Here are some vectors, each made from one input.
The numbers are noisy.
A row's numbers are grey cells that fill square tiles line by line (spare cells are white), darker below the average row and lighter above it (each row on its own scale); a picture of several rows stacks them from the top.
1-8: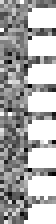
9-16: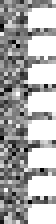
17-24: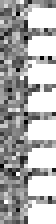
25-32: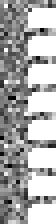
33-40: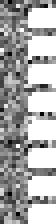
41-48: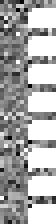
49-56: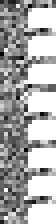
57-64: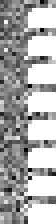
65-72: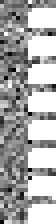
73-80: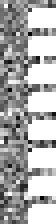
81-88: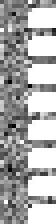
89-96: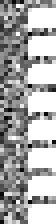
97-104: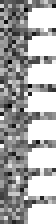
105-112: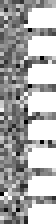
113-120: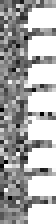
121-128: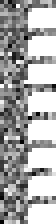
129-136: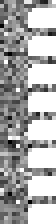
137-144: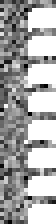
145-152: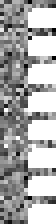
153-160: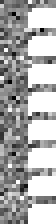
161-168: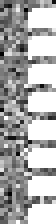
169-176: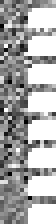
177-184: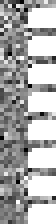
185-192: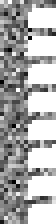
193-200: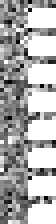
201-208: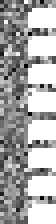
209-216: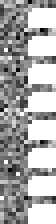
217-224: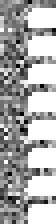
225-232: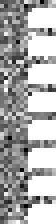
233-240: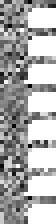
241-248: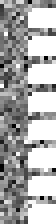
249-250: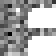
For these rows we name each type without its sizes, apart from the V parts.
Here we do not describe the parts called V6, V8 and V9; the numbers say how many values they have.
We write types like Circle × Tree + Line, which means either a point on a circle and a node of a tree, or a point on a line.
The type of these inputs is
Bool × Label × V6 × V9 + Line × V8.
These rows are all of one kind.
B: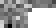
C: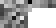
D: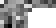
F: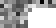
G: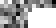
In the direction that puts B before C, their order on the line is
D, F, B, G, C.
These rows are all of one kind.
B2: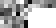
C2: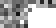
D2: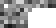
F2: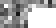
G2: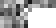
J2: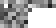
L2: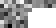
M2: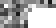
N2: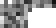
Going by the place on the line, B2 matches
J2 and L2.
